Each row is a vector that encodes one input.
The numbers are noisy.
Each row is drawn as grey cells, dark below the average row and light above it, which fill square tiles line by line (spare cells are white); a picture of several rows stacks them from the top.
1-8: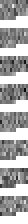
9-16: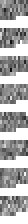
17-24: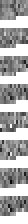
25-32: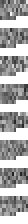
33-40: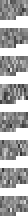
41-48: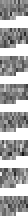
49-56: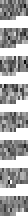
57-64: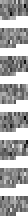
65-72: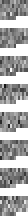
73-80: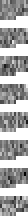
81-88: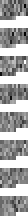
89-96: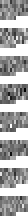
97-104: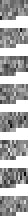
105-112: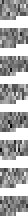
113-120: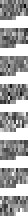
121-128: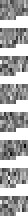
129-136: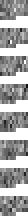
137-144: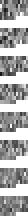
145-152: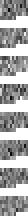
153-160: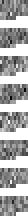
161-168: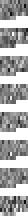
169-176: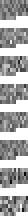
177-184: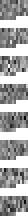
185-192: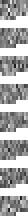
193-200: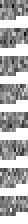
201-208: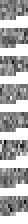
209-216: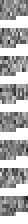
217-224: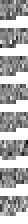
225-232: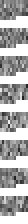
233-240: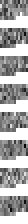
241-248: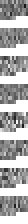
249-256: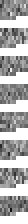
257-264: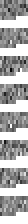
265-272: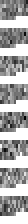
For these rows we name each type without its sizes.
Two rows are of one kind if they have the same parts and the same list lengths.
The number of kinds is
3.
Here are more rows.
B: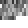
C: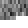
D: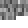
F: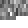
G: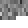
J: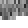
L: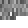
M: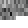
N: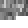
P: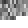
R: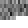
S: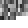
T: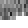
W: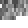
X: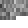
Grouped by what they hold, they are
B, P, W
C, J, M, N, R, T, X
D, F, G, L, S

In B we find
a point on a circle.
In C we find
a point on each of two circles.
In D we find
a point on each of two circles and a node of a tree.
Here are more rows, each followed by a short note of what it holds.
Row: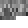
a point on each of two circles and a node of a tree
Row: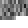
a point on each of two circles and a node of a tree
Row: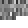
a point on each of two circles and a node of a tree
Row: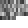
a point on each of two circles and a node of a tree
